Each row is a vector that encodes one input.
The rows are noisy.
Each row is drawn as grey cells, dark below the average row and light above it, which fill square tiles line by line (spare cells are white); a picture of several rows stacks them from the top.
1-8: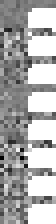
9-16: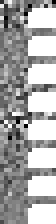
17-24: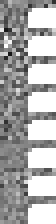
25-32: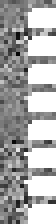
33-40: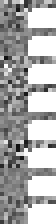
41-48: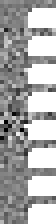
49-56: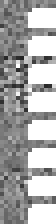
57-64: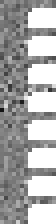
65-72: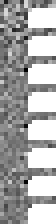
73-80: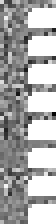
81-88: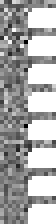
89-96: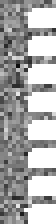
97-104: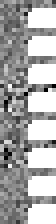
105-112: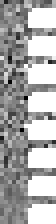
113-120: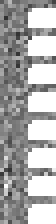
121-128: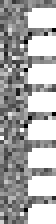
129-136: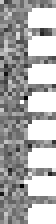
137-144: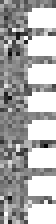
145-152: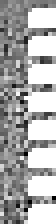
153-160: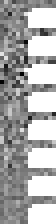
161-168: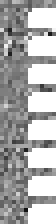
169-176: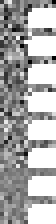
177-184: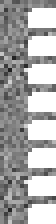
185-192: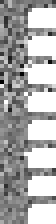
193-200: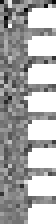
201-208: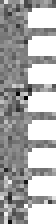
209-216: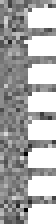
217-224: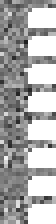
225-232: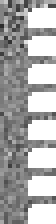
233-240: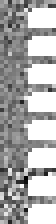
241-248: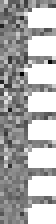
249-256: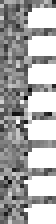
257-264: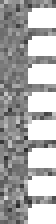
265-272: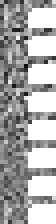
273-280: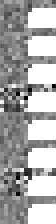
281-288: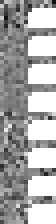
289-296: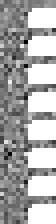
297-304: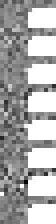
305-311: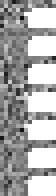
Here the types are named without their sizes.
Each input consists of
either a point on a circle and a node of each of two trees, or a fixed value.
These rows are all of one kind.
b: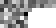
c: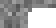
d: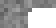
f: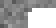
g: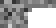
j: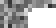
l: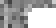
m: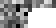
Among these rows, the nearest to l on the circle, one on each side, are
b and j.
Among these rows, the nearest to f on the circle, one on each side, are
d and g.
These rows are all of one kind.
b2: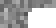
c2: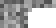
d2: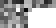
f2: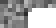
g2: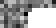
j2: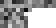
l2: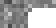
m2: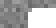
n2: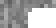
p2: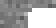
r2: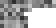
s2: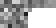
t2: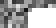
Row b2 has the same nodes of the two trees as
f2, j2, l2 and s2.
